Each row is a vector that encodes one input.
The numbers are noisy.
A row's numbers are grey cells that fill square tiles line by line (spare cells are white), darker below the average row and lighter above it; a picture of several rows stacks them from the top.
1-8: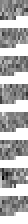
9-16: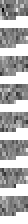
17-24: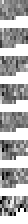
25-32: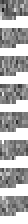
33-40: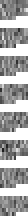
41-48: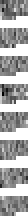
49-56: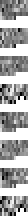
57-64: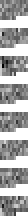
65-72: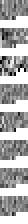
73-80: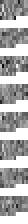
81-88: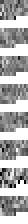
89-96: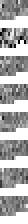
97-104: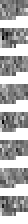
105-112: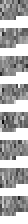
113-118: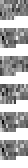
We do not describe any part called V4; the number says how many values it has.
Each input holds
a list of up to three items, each a true/false value and a value of V4.
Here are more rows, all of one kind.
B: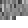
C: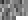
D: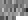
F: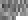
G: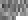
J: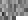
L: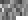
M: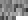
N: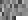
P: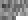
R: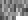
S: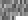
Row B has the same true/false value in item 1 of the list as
C, L and N.
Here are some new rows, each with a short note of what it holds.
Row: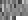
a list of two items
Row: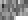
a list of three items
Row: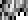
the empty list
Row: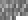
a list of two items
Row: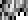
the empty list
